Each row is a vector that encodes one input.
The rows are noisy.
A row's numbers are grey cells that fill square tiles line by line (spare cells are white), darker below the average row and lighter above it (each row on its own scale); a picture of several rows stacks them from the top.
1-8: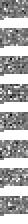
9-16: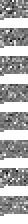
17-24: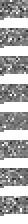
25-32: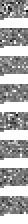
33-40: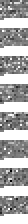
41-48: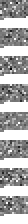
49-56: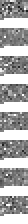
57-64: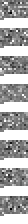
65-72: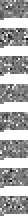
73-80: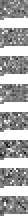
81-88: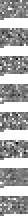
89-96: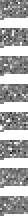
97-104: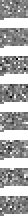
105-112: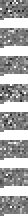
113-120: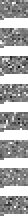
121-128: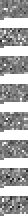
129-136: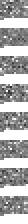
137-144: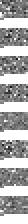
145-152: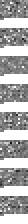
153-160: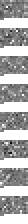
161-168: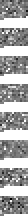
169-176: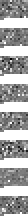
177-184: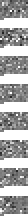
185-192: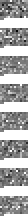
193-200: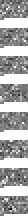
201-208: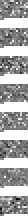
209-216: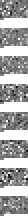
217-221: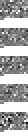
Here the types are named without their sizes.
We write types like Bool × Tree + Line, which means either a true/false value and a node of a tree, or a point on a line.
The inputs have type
(Circle × Circle × Label + Unit) × Label.
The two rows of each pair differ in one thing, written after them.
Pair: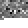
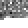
one of the two labels
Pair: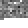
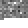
the place on one of the two circles
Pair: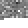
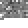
one of the two labels
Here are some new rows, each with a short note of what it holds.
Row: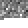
a point on each of two circles and two labels
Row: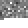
a point on each of two circles and two labels
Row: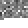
a point on each of two circles and two labels
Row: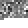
a label
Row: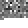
a label
